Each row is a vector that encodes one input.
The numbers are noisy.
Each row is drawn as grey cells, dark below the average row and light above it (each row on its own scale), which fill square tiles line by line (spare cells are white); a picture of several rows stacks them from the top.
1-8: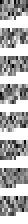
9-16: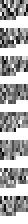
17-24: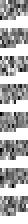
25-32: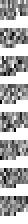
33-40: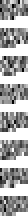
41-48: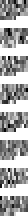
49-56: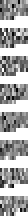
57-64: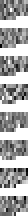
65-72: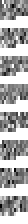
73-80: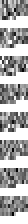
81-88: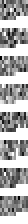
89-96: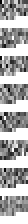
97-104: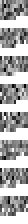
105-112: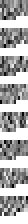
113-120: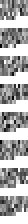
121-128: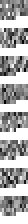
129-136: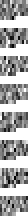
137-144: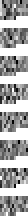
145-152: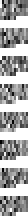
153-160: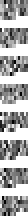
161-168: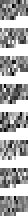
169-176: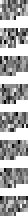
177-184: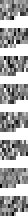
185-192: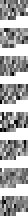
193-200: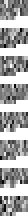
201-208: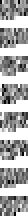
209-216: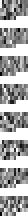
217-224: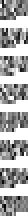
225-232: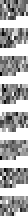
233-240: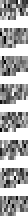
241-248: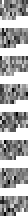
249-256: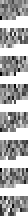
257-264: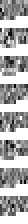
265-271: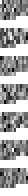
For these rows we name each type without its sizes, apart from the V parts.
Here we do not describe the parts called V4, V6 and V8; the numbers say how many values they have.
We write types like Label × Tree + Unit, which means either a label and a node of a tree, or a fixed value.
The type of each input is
Label + Line × (Line + V8) + V4 × V6.
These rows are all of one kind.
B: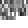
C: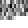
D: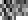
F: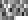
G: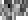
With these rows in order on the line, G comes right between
C and F.
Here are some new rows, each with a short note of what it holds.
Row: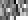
a value of V4 and a value of V6
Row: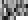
a label
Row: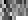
a point on a line and a value of V8
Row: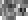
a point on a line and a value of V8
